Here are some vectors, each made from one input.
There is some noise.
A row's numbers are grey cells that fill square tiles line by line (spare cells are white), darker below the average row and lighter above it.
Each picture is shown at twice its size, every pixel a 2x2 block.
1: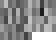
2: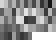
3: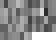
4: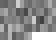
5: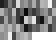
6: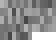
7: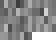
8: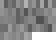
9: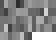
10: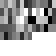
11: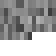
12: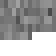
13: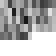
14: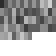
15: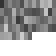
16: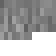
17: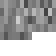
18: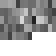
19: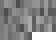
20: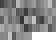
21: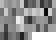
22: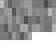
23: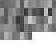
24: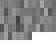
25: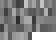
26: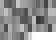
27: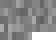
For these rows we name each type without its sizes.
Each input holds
a point on a line.
